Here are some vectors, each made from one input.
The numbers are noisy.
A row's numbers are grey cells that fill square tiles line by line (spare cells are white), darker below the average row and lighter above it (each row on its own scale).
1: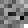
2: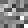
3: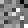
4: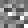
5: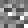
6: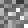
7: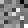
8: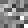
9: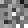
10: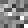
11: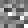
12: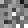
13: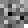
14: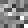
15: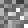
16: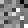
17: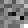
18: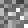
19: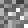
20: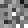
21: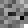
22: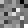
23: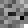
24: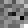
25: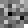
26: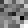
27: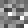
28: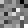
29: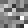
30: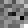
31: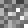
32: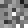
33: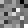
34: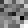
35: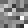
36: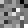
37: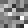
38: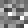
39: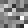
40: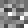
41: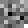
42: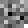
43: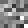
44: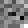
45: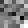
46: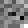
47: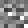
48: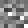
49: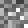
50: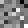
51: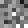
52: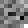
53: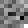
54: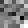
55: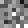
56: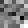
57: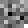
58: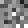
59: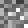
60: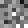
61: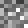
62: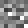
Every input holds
either a point on a 4-point line, or a point on a 5-point line.
